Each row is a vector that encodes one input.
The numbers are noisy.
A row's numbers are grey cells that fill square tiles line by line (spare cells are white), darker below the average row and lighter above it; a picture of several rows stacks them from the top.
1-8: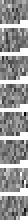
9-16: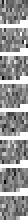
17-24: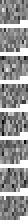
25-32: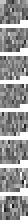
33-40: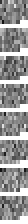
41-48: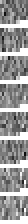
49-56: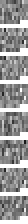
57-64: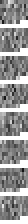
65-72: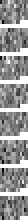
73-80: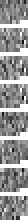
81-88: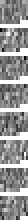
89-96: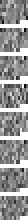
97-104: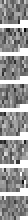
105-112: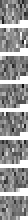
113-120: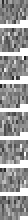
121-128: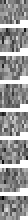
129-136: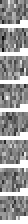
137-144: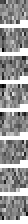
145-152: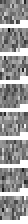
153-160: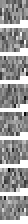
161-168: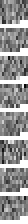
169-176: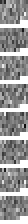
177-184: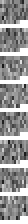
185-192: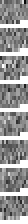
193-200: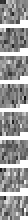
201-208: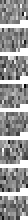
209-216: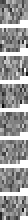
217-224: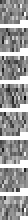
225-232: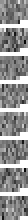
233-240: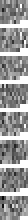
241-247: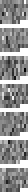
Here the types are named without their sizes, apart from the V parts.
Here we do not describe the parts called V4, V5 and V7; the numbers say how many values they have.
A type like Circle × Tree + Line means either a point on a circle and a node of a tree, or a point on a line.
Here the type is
(Bool × V4 + Tree × V5) × (Tree + V7).
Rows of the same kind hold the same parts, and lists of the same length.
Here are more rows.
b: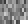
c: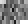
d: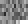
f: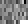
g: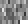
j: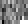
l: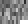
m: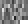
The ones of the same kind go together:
b, f
c, d
g, m
j, l

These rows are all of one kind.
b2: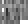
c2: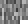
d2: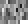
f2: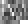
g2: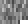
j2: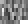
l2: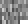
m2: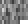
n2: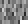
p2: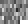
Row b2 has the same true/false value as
f2, g2, j2 and n2.
